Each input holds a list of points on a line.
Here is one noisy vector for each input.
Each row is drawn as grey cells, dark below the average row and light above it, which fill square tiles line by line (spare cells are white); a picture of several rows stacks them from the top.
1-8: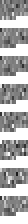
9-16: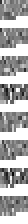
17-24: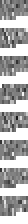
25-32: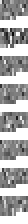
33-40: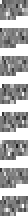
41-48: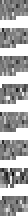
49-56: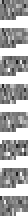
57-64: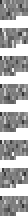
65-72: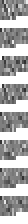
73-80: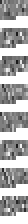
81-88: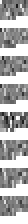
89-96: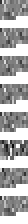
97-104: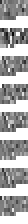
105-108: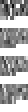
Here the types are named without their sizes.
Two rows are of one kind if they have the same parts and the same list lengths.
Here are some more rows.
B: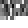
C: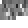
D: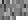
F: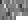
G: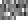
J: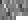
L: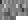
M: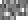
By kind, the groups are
B
C, D, G, M
F, J, L

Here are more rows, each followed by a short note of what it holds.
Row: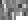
a list of one item
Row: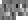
a list of two items
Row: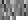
a list of two items
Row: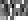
the empty list
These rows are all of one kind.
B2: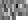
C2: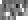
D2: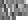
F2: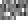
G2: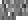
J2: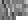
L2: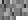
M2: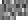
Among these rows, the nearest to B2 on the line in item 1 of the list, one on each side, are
C2 and D2.
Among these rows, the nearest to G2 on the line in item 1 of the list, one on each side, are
J2 and L2.
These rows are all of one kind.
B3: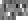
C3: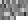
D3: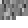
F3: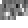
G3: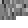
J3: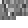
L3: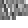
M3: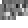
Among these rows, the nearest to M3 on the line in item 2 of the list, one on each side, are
B3 and F3.
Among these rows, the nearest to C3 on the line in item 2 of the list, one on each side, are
G3 and L3.
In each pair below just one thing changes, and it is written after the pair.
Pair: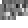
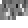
the place on the line in item 2 of the list
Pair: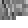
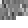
the place on the line in item 2 of the list
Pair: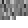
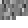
the place on the line in item 2 of the list
